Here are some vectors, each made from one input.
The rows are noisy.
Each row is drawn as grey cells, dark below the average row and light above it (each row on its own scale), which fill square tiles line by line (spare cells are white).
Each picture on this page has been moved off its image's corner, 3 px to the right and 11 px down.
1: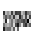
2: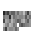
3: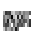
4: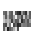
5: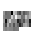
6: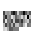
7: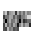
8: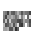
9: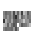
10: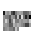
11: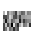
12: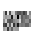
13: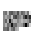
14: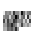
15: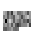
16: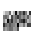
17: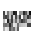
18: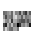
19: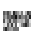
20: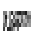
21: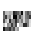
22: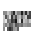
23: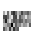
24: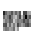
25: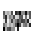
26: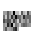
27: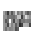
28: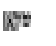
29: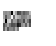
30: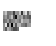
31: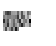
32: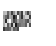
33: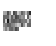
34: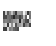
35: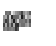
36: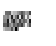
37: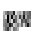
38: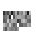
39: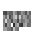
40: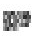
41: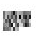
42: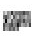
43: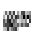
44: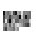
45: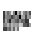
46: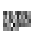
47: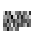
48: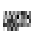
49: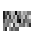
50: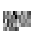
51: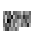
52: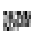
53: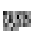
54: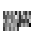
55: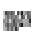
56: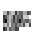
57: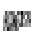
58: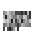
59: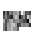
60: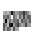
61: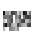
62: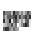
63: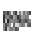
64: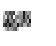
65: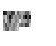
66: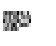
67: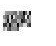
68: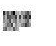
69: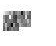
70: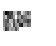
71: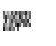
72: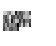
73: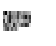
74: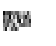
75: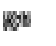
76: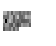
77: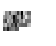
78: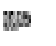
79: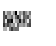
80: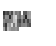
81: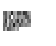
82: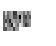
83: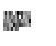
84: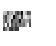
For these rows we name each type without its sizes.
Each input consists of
a point on a line and a true/false value.
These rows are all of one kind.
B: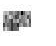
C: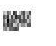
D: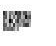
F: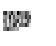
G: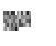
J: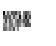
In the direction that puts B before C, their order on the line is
G, B, C, J, D, F.
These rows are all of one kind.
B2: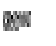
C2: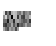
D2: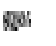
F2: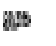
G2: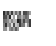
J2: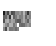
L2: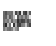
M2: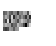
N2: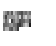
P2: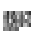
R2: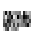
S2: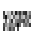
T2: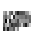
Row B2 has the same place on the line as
N2, R2 and S2.
